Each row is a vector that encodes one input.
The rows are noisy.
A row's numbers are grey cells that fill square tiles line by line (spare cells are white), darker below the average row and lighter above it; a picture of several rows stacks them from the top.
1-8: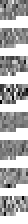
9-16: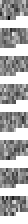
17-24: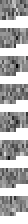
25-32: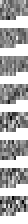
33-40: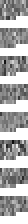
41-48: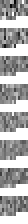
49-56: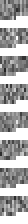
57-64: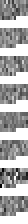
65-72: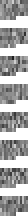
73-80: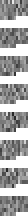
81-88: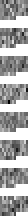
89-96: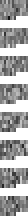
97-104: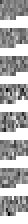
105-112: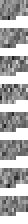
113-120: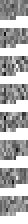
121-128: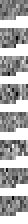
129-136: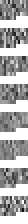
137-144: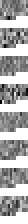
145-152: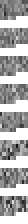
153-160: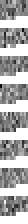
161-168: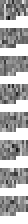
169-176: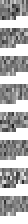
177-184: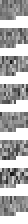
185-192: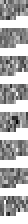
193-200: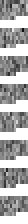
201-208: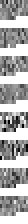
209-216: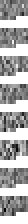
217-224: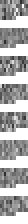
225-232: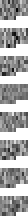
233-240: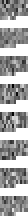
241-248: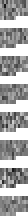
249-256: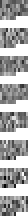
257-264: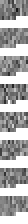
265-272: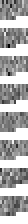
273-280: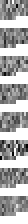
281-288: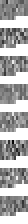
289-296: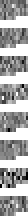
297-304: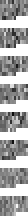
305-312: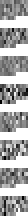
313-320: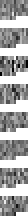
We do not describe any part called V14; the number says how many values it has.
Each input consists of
a list of up to two items, each a true/false value and a value of V14.
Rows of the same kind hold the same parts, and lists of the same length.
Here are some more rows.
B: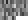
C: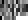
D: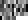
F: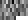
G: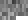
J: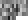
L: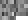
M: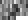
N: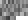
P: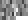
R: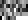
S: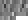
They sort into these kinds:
B, G, L, P, S
C, D, R
F, J, M, N

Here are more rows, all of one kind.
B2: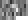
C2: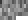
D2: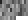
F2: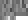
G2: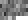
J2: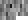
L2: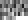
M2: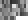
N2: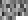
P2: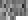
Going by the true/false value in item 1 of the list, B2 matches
J2 and M2.
